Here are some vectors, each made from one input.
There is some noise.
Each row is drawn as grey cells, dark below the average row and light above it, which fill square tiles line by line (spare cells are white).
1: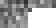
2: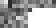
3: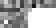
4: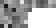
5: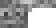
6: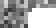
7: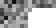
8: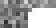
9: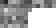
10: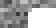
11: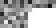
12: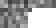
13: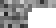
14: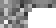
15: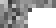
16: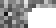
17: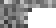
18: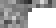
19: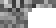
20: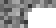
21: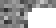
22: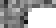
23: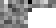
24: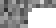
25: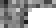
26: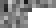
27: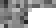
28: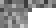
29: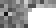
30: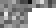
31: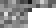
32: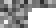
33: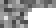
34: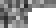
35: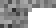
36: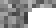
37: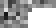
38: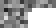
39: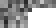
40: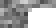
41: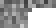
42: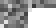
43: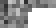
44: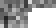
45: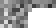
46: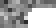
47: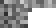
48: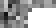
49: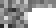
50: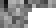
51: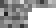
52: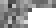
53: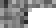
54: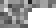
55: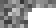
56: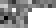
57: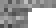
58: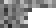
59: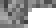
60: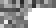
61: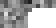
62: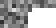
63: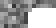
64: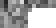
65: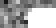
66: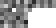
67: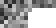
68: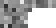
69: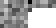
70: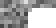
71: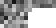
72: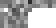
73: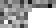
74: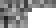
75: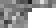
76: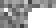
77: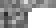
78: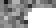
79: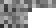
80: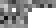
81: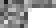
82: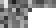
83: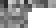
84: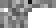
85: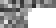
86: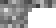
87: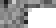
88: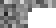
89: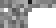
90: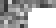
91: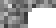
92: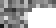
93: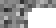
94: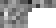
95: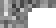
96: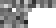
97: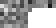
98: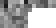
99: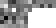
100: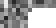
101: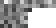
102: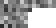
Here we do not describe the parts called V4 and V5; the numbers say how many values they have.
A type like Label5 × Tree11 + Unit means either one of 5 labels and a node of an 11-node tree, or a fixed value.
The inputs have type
(Bool × Circle6 + V4) × V5.
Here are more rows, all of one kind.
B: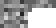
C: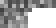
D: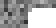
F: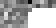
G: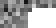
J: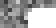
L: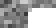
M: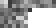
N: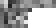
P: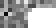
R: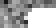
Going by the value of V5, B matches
J, P and R.
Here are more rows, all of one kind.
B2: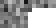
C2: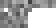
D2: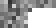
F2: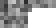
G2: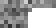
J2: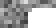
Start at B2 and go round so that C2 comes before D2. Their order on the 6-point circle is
B2, F2, C2, J2, D2, G2.
